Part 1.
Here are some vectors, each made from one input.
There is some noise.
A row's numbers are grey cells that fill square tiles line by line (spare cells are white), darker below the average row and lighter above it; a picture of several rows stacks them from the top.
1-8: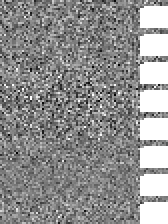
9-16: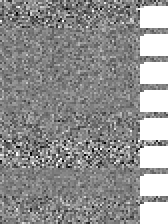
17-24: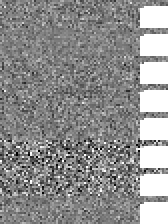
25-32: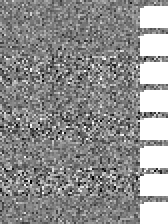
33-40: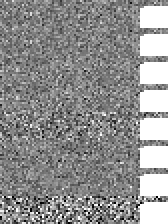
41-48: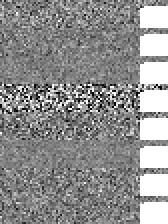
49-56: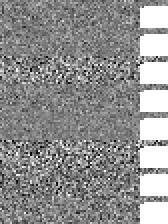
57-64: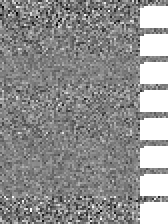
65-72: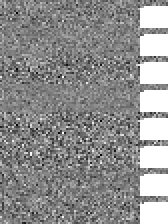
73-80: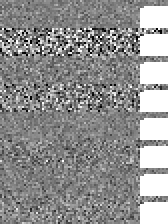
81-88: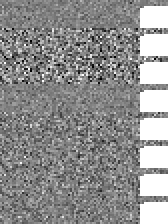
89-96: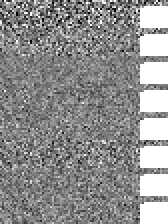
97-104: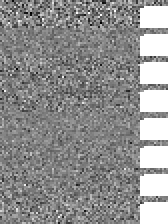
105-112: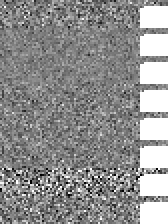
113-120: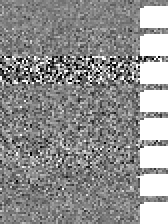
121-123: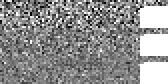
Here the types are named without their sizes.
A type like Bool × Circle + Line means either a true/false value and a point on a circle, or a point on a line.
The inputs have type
Circle + Line.
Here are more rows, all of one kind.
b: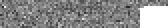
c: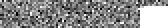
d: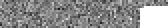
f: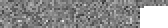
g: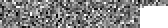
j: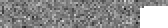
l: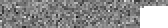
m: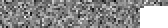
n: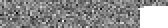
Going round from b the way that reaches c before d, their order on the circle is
b, c, n, d, f, j, l, g, m.
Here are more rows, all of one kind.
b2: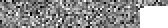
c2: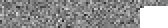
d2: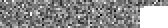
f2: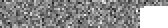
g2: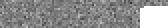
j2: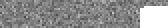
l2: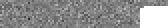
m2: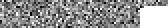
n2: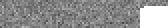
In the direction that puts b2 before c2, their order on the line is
b2, f2, n2, j2, g2, m2, c2, l2, d2.
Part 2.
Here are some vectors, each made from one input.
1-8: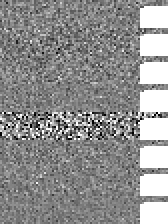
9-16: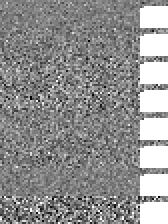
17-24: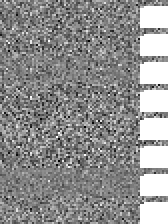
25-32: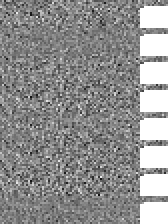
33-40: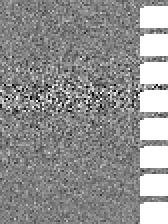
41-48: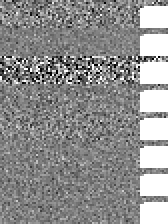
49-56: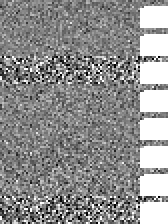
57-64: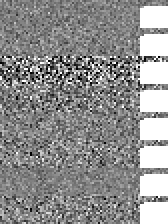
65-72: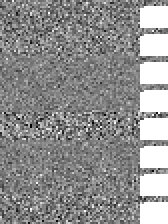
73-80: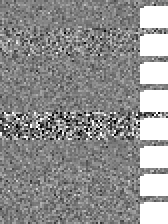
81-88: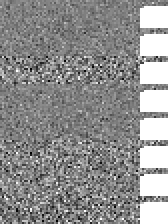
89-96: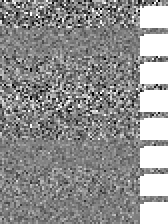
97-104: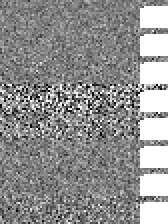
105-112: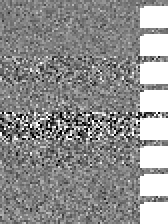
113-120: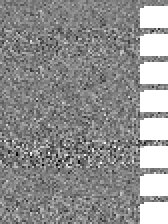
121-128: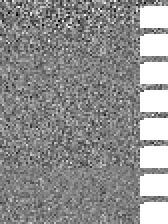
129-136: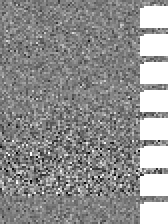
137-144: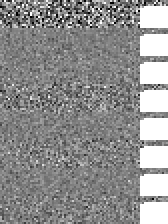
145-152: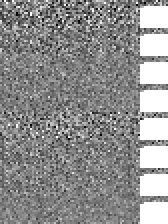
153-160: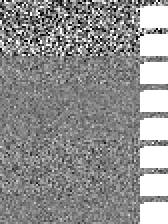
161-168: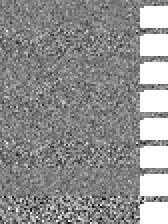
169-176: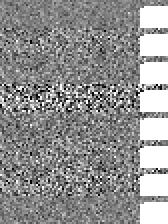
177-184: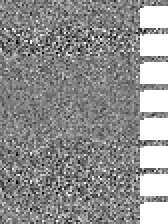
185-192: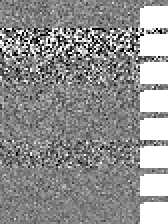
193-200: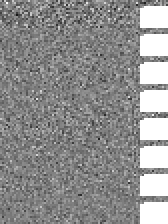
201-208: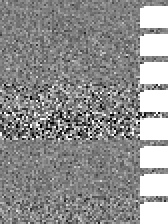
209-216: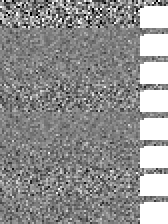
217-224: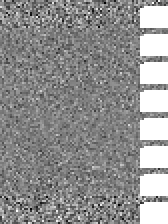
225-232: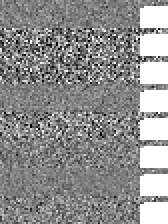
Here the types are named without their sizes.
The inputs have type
(Circle + Unit) × Line.
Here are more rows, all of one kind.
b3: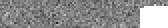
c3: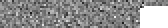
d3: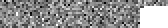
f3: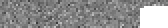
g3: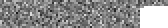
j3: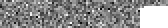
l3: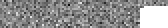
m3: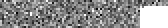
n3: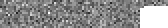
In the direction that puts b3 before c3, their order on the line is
n3, j3, g3, b3, f3, d3, m3, l3, c3.
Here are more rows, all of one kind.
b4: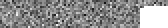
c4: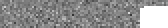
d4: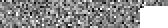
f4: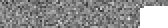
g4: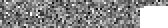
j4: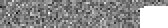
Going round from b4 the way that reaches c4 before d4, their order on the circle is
b4, c4, f4, d4, j4, g4.
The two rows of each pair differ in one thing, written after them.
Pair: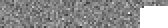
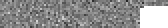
the place on the line
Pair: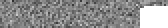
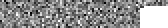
the place on the line
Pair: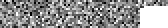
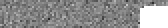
the place on the circle
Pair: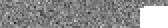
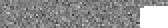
the place on the line
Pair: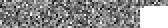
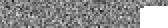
the place on the line
